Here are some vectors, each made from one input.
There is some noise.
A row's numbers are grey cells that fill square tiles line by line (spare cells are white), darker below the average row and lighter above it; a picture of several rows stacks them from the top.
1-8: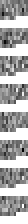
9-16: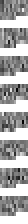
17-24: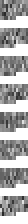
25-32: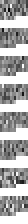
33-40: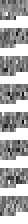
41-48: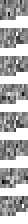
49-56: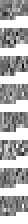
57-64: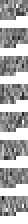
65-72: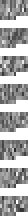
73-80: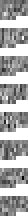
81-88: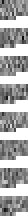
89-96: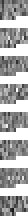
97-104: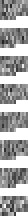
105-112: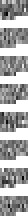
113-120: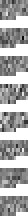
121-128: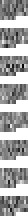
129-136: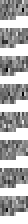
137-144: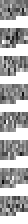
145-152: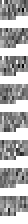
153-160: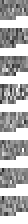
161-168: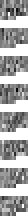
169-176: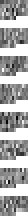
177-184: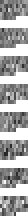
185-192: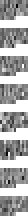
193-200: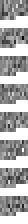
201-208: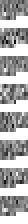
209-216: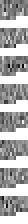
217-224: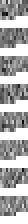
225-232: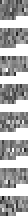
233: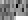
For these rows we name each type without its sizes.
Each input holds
either a fixed value, or five true/false values.
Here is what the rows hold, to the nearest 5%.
About 5% of them hold a fixed value. The rest hold five true/false values.
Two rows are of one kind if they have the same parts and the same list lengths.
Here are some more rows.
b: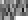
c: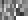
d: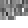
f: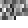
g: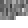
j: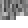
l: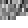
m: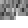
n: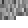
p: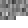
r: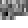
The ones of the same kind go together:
b, c, d, g, j, l, m, n, p, r
f

